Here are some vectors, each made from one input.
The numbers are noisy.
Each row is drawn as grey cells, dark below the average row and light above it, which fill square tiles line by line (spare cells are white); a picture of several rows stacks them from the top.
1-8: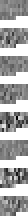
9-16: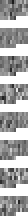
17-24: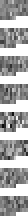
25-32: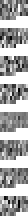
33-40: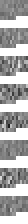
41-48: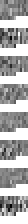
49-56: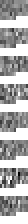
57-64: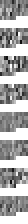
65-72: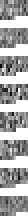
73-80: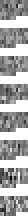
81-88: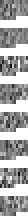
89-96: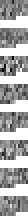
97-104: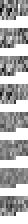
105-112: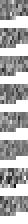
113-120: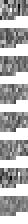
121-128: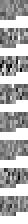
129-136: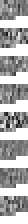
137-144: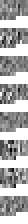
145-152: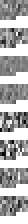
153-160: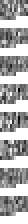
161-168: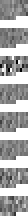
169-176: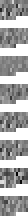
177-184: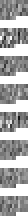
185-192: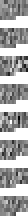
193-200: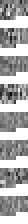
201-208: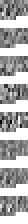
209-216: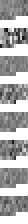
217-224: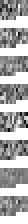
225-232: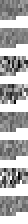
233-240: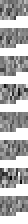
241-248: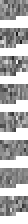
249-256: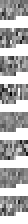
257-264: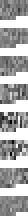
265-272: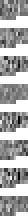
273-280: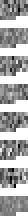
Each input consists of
either a point on a 4-point line and a point on a 6-point line, or a node of an 11-node tree and a true/false value.
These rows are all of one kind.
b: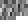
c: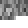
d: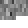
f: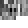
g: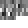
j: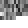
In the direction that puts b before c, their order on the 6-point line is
g, j, b, c, d, f.
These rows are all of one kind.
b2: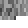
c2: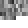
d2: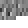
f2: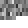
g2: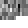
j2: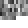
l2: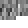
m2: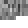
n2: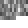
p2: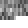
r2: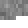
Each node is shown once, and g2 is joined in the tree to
d2 and l2.
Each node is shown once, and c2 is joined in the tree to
b2 and n2.
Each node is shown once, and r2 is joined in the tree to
j2.
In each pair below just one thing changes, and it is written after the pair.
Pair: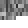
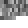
the place on the 6-point line
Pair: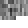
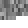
the place on the 4-point line
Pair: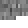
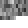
the place on the 6-point line
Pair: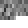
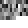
the place on the 4-point line
